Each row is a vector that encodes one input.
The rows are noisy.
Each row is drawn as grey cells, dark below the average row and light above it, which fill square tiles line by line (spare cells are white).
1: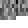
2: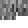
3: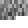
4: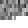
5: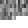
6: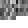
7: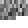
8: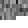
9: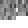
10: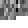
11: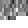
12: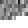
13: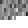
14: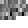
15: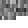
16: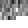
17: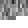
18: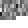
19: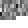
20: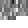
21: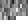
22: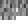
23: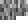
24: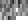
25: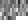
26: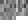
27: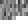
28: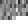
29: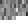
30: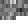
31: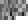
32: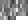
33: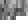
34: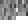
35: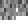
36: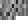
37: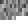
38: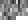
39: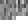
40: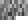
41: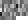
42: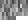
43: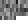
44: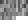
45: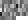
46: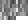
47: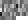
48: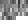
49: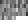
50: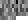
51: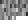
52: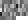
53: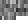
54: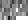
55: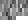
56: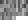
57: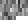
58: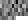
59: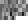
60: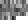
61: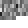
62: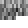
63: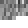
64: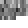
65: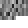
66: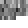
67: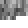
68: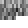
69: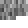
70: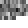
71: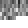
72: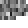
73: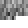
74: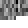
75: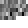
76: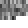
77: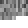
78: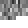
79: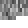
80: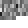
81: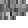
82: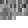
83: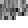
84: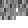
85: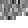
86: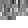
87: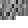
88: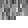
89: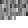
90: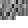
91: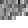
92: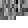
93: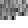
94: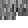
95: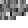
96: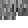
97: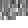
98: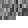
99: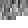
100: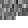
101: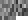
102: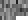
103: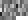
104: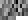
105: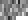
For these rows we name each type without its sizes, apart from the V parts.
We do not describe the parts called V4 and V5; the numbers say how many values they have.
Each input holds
either three true/false values and a value of V4, or a list of items, each a point on a circle and a value of V5.
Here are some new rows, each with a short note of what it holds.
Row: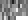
a list of two items
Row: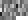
the empty list
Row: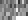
a list of one item
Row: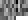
three true/false values and a value of V4
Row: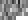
a list of two items
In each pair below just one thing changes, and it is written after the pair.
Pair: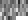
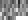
the place on the circle in item 2 of the list
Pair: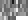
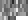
the place on the circle in item 2 of the list
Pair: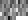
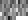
the value of V5 in item 2 of the list
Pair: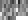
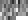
the value of V5 in item 2 of the list
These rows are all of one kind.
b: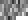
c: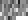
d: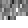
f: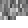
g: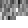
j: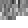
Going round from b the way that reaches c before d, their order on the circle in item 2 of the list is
b, f, g, c, j, d.
